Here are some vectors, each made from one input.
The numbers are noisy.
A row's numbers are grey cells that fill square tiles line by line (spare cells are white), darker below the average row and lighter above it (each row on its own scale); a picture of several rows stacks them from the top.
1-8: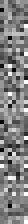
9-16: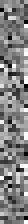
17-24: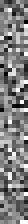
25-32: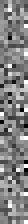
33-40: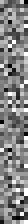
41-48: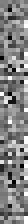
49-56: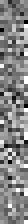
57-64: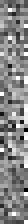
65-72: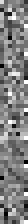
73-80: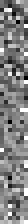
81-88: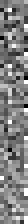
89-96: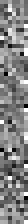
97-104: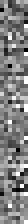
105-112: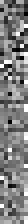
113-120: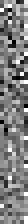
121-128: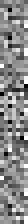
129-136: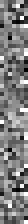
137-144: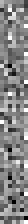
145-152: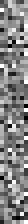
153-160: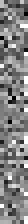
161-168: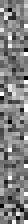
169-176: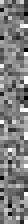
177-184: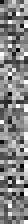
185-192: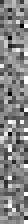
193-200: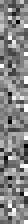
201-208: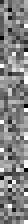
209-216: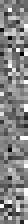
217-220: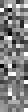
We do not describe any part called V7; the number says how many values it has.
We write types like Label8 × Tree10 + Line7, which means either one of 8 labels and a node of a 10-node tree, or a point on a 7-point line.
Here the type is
List2(Bool × V7).
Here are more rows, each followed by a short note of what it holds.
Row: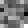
a list of two items
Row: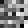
a list of one item
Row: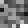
a list of two items
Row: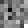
a list of one item
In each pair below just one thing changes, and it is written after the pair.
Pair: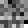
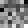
the value of V7 in item 1 of the list
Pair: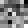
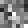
the true/false value in item 1 of the list
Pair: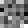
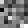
the true/false value in item 2 of the list
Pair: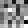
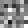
the value of V7 in item 2 of the list
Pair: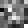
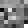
the true/false value in item 2 of the list
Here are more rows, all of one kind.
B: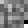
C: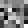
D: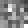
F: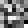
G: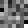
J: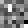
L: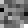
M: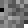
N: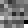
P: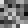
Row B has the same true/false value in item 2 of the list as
C and M.
